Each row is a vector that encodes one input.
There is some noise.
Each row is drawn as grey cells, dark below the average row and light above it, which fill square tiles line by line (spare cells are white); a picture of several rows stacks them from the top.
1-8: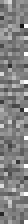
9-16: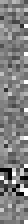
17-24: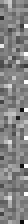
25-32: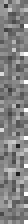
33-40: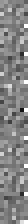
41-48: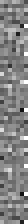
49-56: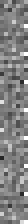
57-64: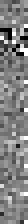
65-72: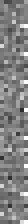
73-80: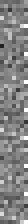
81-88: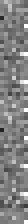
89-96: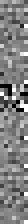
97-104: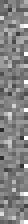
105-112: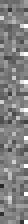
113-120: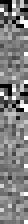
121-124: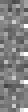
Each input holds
either a fixed value, or a node of an 11-node tree and a true/false value.
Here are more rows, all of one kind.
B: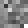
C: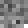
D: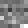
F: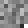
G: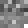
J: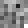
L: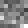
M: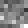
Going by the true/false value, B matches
F and J.
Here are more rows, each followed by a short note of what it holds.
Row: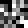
a fixed value
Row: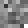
a node of an 11-node tree and a true/false value
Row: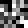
a fixed value
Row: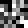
a fixed value
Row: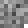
a node of an 11-node tree and a true/false value
